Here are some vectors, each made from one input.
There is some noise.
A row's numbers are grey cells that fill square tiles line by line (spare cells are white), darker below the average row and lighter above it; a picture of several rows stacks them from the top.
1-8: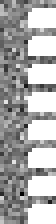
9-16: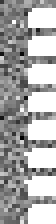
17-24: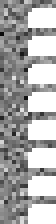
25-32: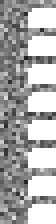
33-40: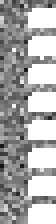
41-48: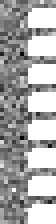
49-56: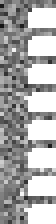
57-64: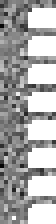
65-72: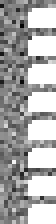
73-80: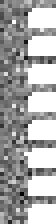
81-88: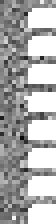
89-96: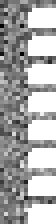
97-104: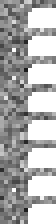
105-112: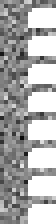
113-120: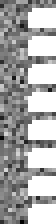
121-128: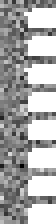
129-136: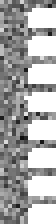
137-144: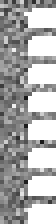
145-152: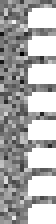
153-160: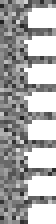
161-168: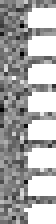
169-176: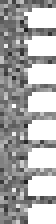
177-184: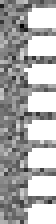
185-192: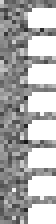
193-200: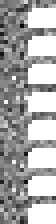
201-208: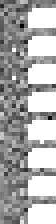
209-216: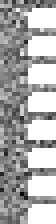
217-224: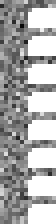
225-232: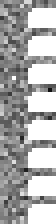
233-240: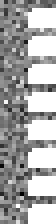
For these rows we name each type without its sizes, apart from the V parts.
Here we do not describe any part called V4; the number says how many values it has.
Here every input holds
either a point on a circle, or a point on a line, or two values of V4.
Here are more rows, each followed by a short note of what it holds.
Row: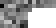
two values of V4
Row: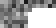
a point on a circle
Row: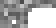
a point on a line
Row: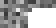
a point on a circle
